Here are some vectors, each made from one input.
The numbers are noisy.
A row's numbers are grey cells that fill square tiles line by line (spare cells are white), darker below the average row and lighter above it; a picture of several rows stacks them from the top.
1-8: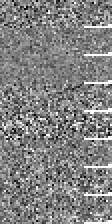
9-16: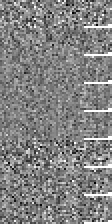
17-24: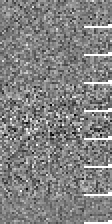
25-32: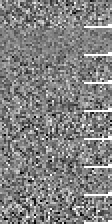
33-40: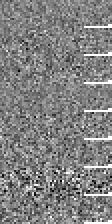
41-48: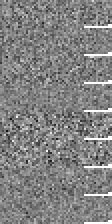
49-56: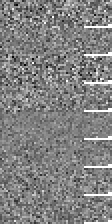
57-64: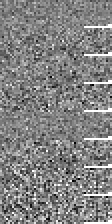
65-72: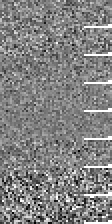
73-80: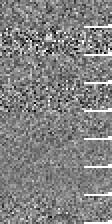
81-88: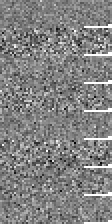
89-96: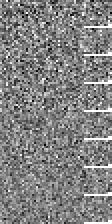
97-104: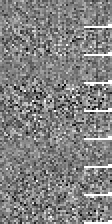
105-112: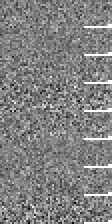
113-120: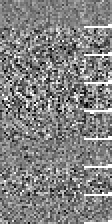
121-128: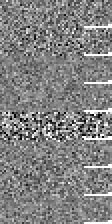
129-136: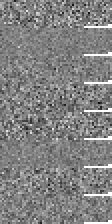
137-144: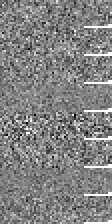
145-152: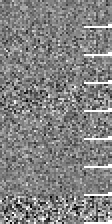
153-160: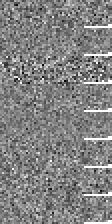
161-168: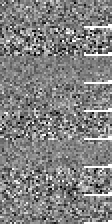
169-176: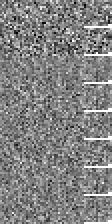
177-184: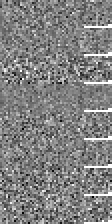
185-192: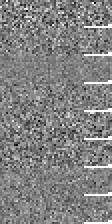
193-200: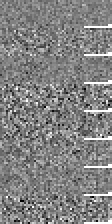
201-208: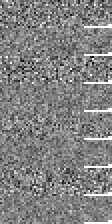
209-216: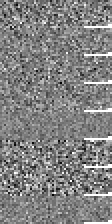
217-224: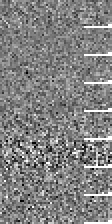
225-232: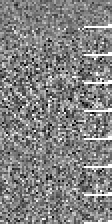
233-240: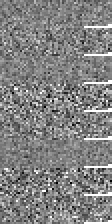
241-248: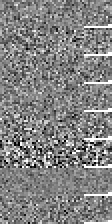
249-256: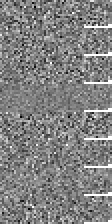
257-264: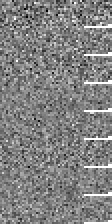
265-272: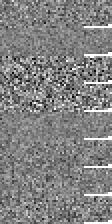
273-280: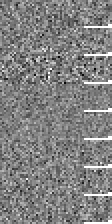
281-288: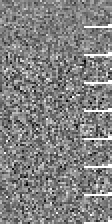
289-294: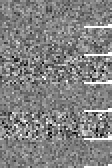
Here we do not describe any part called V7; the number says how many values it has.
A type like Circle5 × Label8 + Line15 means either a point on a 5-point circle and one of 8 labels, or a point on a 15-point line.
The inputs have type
(Circle15 + Tree13) × Tree15 + V7.
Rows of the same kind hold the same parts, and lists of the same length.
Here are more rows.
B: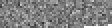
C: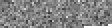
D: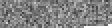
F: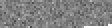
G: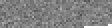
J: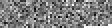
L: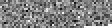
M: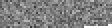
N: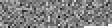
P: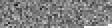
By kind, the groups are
B, F, G, M, P
C, D
J, L, N

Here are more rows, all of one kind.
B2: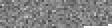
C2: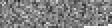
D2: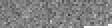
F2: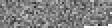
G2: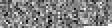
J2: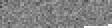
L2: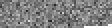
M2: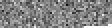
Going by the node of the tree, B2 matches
G2 and L2.
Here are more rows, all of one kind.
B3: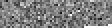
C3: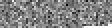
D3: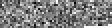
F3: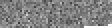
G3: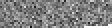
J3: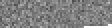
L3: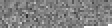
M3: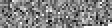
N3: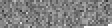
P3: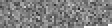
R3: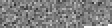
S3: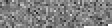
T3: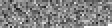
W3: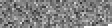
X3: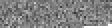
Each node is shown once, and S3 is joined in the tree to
P3 and W3.
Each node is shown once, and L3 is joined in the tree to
N3.
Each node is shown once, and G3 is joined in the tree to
N3 and X3.
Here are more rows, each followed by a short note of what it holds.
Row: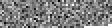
a value of V7
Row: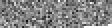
a node of a 13-node tree and a node of a 15-node tree
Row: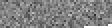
a node of a 13-node tree and a node of a 15-node tree
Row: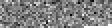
a value of V7
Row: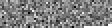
a value of V7
